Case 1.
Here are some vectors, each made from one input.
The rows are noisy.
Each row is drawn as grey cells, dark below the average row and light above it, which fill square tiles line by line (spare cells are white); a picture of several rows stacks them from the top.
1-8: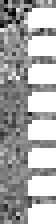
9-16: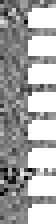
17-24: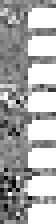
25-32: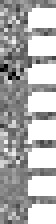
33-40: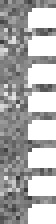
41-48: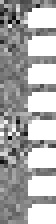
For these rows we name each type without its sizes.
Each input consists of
a true/false value, together with either a fixed value, or a node of a tree.
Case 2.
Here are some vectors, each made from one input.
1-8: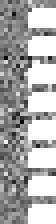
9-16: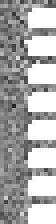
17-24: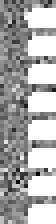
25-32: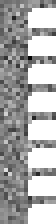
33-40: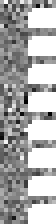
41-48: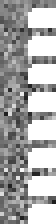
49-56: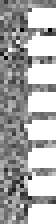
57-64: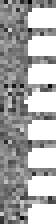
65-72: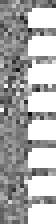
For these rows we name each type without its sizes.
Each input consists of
a node of a tree, together with either a point on a circle, or a fixed value.
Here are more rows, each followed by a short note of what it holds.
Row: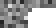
a point on a circle and a node of a tree
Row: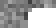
a node of a tree
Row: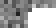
a node of a tree
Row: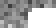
a node of a tree
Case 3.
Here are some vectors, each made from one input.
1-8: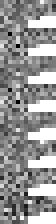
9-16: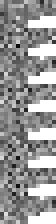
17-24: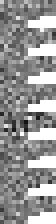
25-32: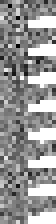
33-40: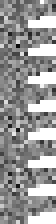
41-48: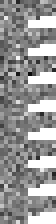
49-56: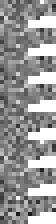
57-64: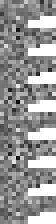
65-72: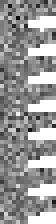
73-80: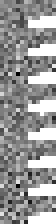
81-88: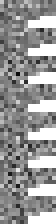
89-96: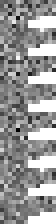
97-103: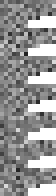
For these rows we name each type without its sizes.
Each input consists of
either a fixed value, or a node of a tree, or three true/false values.
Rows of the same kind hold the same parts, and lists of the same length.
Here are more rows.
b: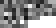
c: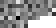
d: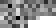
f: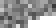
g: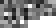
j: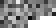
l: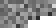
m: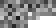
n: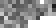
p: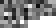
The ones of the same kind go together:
b, g, p
c, d, j, m
f, l, n

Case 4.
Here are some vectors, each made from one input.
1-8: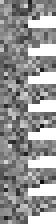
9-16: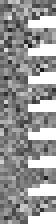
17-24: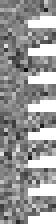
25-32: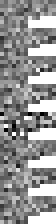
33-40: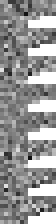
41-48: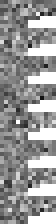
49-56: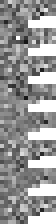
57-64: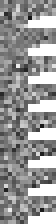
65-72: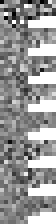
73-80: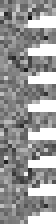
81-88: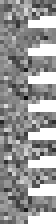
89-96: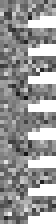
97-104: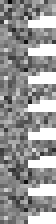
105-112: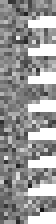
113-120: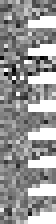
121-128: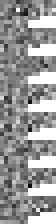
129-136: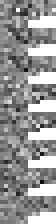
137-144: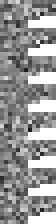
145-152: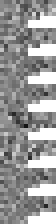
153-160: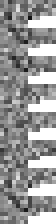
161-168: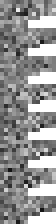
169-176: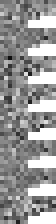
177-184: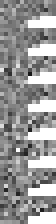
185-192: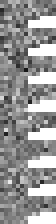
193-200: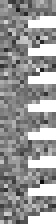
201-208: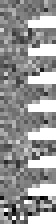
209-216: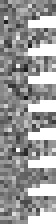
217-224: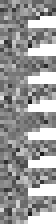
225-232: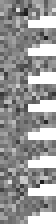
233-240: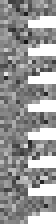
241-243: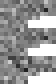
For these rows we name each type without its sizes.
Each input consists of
either a fixed value, or a node of a tree, or three true/false values.
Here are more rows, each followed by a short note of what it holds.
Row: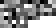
a fixed value
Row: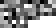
a fixed value
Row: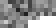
three true/false values
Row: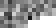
three true/false values
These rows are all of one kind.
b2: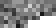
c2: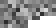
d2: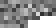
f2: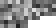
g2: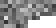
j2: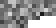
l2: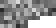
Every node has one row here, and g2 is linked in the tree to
b2 and d2.
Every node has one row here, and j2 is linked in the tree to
c2 and d2.
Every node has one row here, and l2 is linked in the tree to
d2 and f2.
